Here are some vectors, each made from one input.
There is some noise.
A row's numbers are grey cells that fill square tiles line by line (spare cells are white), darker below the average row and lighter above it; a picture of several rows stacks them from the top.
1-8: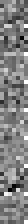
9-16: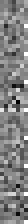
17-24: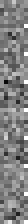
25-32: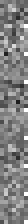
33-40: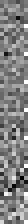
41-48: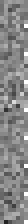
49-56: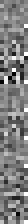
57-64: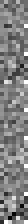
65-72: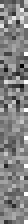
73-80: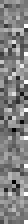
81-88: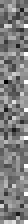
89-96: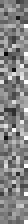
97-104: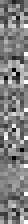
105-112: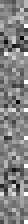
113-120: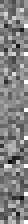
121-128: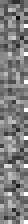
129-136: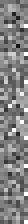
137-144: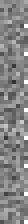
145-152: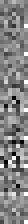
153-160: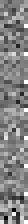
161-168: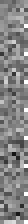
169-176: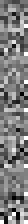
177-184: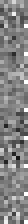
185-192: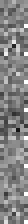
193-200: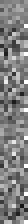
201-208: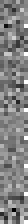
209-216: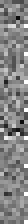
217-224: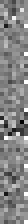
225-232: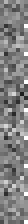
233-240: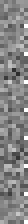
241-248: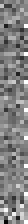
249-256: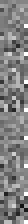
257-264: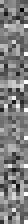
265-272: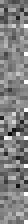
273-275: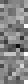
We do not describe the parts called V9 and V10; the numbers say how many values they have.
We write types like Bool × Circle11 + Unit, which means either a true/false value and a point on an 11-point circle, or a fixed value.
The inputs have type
List2(Line4) + Tree11 × V9 × V10.
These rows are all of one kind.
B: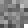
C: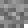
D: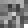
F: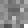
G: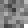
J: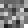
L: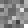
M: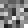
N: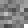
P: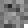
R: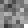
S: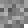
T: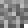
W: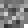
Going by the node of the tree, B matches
J, M, N and W.
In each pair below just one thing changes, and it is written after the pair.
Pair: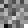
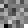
the value of V9
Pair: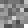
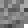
the node of the tree
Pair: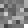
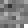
the node of the tree
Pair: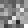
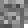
the node of the tree
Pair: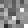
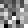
the value of V10
